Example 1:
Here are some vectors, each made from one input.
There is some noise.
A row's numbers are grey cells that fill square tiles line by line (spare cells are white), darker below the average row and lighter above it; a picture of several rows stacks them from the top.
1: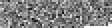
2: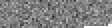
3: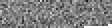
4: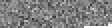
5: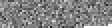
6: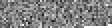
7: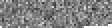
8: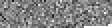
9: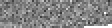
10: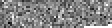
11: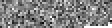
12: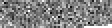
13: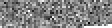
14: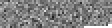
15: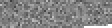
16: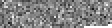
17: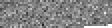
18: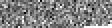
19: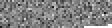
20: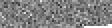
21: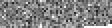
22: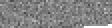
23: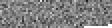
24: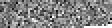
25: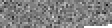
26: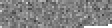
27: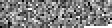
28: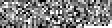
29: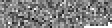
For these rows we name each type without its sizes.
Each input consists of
a point on a line.
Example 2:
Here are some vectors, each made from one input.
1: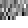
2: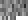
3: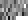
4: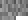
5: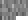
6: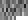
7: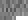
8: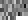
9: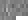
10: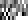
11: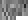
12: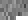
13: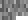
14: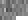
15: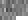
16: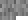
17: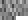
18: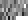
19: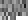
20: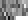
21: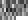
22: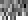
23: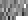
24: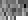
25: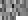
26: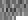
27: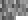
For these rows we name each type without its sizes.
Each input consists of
a point on a line.
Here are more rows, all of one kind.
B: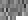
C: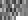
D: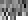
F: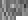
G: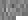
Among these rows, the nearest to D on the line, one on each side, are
F and G.
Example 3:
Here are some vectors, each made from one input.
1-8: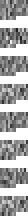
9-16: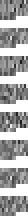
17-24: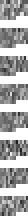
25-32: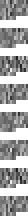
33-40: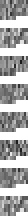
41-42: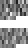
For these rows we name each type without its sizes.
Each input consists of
a point on a line.
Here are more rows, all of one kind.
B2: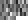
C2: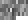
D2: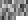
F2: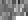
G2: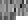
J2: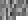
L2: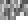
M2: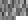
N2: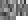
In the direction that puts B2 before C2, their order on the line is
B2, N2, M2, F2, C2, J2, G2, D2, L2.
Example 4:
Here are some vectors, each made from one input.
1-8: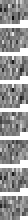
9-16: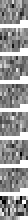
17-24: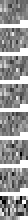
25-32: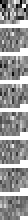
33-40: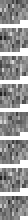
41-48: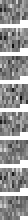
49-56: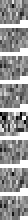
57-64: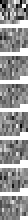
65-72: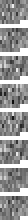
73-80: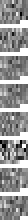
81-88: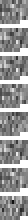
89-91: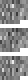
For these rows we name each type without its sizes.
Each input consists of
either a point on a circle, or a fixed value.
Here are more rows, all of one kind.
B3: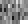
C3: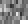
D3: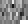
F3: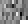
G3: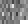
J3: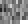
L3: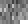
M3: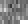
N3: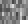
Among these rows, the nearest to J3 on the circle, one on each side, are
B3 and N3.
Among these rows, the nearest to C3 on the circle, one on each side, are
F3 and M3.
